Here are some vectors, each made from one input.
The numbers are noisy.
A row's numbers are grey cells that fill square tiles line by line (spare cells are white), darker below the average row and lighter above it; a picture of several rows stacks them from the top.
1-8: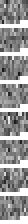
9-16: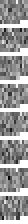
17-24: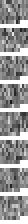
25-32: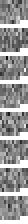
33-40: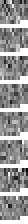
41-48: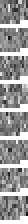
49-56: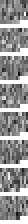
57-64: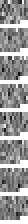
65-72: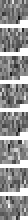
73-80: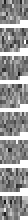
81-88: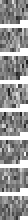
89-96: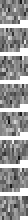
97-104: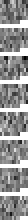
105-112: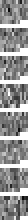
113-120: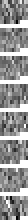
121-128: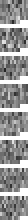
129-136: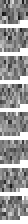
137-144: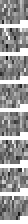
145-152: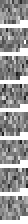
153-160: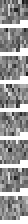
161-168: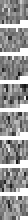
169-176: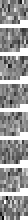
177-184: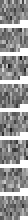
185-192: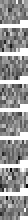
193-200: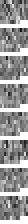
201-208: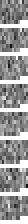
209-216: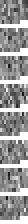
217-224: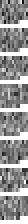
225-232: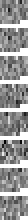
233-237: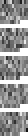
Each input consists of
either a point on an 11-point line, or a node of a 10-node tree.
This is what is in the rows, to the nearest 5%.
About 45% of them hold a point on an 11-point line. The rest hold a node of a 10-node tree.
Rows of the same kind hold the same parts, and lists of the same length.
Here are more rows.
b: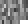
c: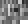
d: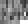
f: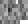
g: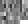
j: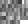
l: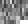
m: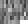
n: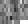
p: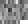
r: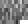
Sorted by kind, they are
b, c, d, m, n, r
f, g, j, l, p

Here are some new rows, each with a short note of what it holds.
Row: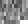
a point on an 11-point line
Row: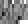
a node of a 10-node tree
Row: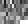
a point on an 11-point line
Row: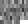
a node of a 10-node tree
